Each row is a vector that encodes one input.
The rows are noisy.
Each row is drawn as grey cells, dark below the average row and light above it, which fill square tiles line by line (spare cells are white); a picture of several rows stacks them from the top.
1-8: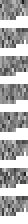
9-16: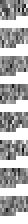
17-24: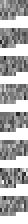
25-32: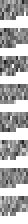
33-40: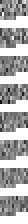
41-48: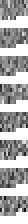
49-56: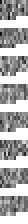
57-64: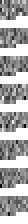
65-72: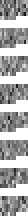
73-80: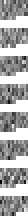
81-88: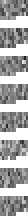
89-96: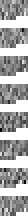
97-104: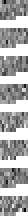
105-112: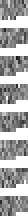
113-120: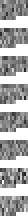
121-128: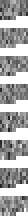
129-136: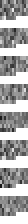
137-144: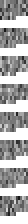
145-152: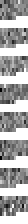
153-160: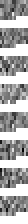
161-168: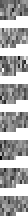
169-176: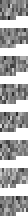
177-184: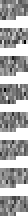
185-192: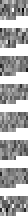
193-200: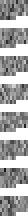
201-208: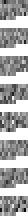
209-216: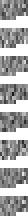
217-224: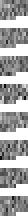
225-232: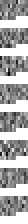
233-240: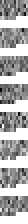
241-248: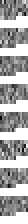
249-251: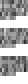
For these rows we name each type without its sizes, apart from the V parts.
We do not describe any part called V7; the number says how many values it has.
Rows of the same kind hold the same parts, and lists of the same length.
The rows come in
10 kinds.
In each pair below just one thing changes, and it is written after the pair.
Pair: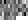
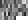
the place on the line
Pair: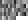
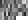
the place on the circle
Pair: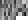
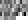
the place on the line
